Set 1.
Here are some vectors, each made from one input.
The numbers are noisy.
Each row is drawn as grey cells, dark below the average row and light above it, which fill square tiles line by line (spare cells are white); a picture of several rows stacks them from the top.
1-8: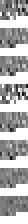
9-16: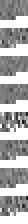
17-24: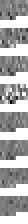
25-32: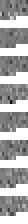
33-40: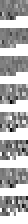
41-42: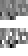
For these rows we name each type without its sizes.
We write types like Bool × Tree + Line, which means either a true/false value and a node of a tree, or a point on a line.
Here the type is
Bool × Line.
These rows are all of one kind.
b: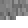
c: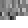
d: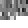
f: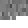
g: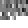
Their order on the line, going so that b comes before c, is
d, b, g, f, c.
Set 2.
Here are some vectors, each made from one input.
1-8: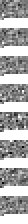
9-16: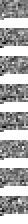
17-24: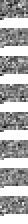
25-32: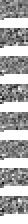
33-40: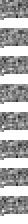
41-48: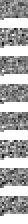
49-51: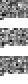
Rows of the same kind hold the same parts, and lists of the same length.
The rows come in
2 kinds.
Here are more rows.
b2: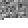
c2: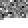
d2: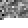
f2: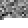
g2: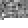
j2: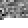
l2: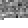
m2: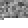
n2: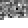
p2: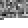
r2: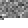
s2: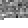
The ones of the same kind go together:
b2, g2, l2, m2, r2, s2
c2, d2, f2, j2, n2, p2

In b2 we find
a point on a 6-point line.
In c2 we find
a point on a 5-point line and a point on a 7-point line.
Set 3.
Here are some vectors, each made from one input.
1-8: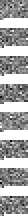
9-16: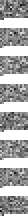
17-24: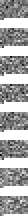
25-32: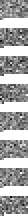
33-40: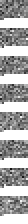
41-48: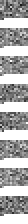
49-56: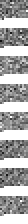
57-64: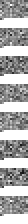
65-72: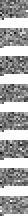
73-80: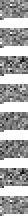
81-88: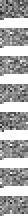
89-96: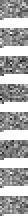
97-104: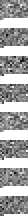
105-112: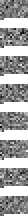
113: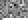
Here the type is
Line11 + Line12.
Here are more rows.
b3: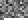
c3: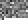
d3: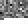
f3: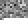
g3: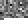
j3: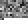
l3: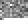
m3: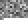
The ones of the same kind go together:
b3, c3, d3, g3, j3
f3, l3, m3

